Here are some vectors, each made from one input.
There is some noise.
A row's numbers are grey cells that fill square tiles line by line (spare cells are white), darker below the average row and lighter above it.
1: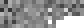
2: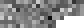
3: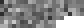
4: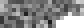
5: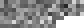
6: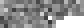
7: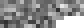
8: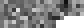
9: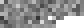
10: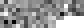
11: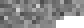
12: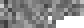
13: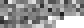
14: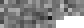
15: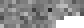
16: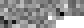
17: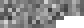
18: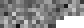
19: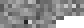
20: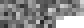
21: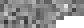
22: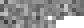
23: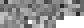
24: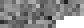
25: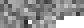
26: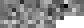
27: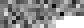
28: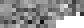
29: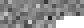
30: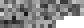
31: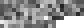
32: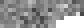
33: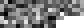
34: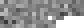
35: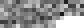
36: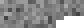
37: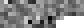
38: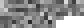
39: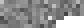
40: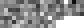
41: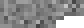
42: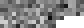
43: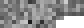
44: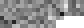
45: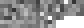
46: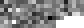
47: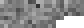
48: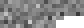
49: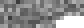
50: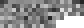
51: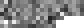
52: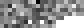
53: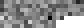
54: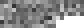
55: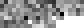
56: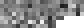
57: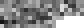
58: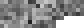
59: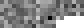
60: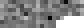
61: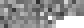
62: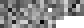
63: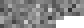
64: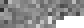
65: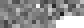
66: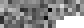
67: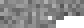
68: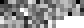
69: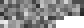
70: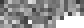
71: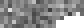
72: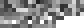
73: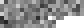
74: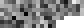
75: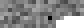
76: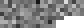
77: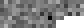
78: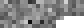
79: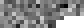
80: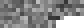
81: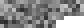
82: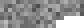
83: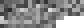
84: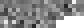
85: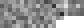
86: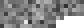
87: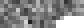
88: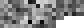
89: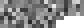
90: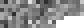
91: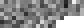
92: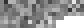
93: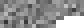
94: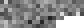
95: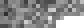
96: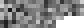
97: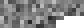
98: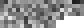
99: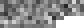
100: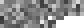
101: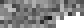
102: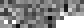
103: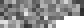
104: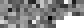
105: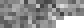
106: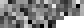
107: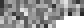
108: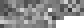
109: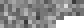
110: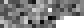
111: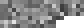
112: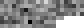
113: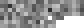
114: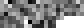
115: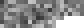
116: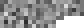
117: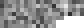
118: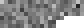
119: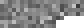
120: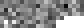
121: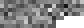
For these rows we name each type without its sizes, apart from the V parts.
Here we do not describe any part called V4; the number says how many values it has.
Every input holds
a point on a line and a value of V4, together with either a fixed value, or a node of a tree.
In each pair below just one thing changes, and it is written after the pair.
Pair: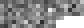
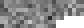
the node of the tree
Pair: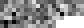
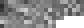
the place on the line
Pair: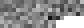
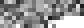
the value of V4
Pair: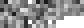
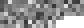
the node of the tree
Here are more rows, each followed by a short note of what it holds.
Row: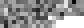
a point on a line and a value of V4
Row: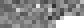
a point on a line, a node of a tree and a value of V4
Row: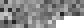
a point on a line, a node of a tree and a value of V4
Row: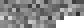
a point on a line, a node of a tree and a value of V4
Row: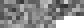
a point on a line, a node of a tree and a value of V4
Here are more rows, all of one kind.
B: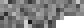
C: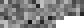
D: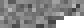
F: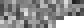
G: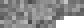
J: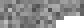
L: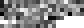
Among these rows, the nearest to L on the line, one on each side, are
D and F.
